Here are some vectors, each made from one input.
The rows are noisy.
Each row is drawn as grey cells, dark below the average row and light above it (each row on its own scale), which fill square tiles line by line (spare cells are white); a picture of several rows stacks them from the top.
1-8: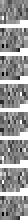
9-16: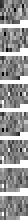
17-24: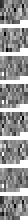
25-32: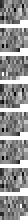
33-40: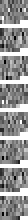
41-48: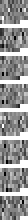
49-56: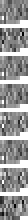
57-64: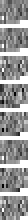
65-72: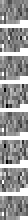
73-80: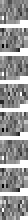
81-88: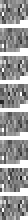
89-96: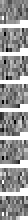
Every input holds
either a fixed value, or three true/false values.
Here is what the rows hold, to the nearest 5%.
About 10% of them hold a fixed value. The rest hold three true/false values.
